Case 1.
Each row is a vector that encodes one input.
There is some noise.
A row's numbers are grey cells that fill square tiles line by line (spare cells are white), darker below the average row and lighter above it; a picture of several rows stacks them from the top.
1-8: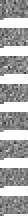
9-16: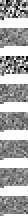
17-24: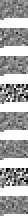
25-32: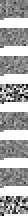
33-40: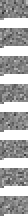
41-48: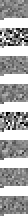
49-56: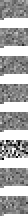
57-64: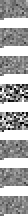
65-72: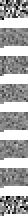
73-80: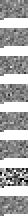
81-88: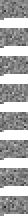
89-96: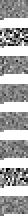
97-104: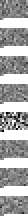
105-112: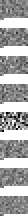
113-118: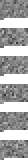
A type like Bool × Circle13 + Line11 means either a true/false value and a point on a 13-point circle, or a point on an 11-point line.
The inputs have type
Bool × Bool × Bool × Line9 + Line6.
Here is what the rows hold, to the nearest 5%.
About 15% of them hold a point on a 6-point line. The rest hold a point on a 9-point line and three true/false values.
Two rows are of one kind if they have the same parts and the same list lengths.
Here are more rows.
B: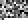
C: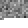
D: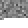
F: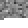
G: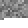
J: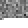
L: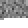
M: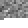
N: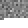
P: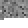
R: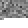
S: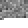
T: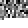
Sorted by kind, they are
B, T
C, D, F, G, J, L, M, N, P, R, S

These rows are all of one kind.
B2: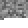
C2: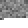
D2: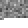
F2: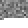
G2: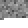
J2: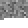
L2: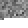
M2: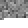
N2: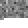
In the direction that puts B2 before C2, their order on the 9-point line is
L2, J2, B2, N2, G2, M2, C2, D2, F2.
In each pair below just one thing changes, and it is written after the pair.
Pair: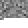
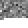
one of the three true/false values
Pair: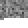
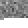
one of the three true/false values
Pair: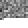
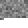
one of the three true/false values
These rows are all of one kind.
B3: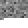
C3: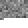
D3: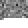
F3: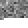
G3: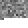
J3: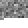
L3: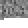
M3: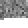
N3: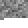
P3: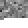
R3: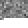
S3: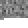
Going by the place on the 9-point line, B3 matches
F3 and J3.
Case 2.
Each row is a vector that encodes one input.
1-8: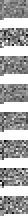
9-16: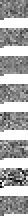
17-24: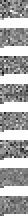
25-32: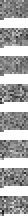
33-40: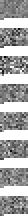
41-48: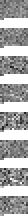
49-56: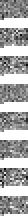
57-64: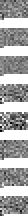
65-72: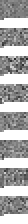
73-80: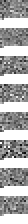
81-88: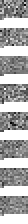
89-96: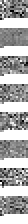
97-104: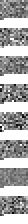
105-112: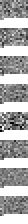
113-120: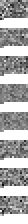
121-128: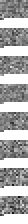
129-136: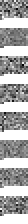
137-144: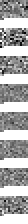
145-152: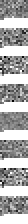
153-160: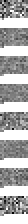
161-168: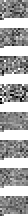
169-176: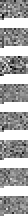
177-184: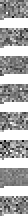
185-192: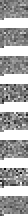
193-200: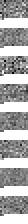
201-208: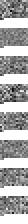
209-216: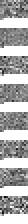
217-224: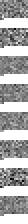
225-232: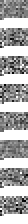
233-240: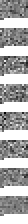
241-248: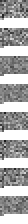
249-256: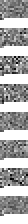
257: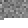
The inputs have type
Circle19 × Line16 × Tree13.
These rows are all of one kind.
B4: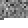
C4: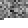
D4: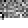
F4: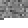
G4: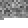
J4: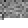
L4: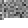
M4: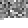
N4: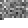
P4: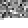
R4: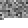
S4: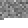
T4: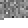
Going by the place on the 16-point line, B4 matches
F4, L4 and S4.
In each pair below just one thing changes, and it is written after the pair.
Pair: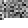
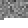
the place on the 16-point line
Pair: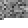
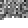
the place on the 16-point line
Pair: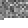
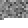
the place on the 16-point line
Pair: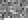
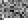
the place on the 19-point circle
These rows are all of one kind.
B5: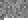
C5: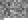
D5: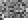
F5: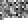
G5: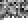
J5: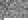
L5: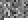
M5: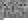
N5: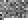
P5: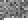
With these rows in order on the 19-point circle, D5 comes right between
B5 and P5.
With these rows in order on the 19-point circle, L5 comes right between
M5 and N5.
